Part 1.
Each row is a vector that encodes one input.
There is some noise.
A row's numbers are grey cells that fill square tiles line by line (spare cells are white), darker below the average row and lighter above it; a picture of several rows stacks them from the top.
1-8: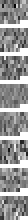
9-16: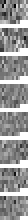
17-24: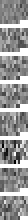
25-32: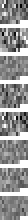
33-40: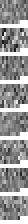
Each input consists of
a node of an 8-node tree.
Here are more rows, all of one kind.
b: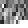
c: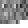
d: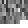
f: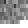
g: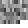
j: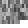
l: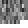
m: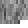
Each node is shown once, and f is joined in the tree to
b and j.
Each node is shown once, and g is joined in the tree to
m.
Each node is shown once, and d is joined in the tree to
l.
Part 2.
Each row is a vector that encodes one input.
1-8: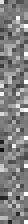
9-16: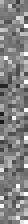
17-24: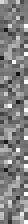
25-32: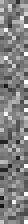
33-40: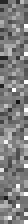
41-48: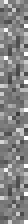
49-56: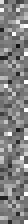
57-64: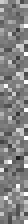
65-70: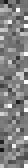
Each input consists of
four true/false values.
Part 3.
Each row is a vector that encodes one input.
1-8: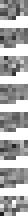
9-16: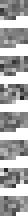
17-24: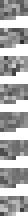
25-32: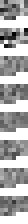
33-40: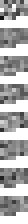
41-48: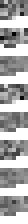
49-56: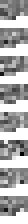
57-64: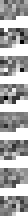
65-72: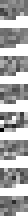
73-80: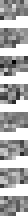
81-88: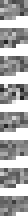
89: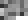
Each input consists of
a point on a 9-point line.
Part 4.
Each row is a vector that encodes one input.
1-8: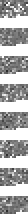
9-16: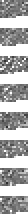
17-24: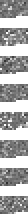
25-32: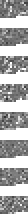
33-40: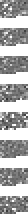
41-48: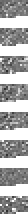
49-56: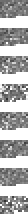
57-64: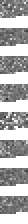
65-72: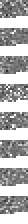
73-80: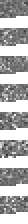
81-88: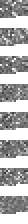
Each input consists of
a node of a 10-node tree.
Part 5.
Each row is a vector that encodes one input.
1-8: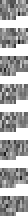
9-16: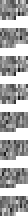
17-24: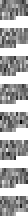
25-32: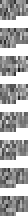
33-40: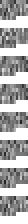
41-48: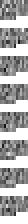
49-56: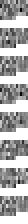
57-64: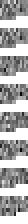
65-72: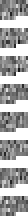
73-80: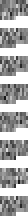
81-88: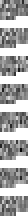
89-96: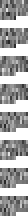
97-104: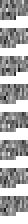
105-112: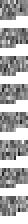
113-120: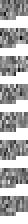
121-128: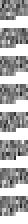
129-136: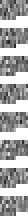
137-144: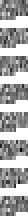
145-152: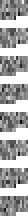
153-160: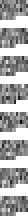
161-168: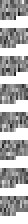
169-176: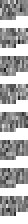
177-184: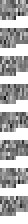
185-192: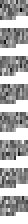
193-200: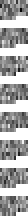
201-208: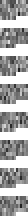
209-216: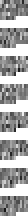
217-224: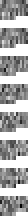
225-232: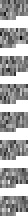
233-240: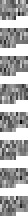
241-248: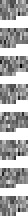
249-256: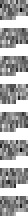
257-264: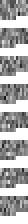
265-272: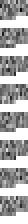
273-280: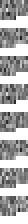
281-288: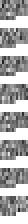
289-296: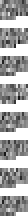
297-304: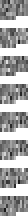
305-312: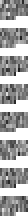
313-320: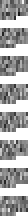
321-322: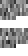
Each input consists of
a point on a 17-point circle.
